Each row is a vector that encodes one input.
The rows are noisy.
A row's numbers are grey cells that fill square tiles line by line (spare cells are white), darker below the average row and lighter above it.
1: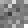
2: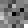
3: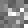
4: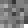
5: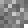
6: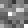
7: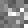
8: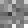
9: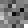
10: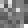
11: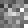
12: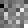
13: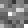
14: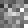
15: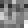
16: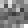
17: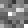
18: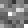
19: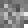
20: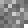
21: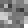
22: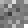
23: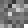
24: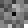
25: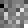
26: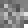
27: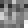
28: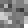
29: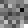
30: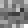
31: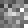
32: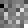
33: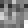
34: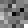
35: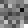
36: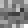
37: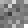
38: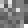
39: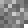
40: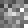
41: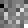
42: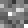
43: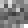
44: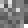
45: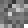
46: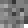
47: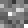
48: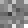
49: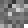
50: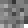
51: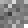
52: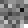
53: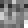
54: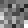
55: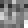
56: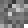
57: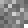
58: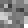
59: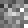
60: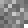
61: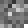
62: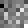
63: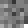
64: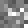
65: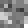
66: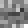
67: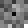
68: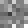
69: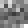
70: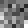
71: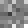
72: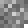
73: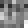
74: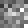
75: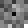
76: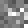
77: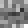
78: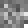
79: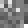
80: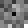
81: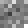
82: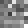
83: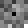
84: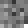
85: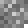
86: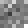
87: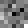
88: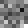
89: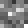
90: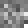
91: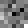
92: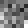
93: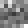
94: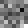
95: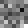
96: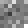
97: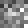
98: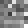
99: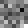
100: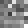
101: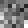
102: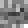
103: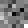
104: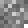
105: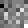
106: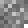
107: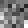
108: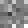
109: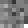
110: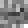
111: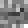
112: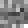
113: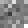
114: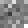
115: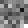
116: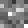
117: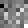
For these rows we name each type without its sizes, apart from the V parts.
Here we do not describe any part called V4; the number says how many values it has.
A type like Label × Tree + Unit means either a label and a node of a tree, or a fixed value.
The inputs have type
Bool × (Line + V4).
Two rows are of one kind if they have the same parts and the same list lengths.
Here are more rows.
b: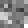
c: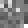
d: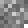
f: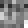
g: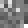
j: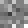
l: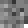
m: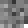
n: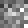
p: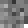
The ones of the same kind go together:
b, f, l, m, p
c, d, g, j, n

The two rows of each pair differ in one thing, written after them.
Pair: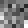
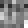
the true/false value
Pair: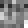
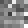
the value of V4
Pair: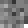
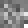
the true/false value
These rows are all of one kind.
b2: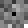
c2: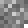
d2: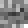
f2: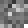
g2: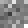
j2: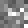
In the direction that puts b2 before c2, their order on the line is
b2, f2, j2, c2, g2, d2.
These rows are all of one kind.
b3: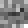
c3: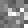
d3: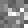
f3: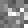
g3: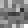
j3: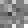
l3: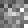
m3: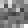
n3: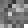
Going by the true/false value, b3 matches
g3, m3 and n3.
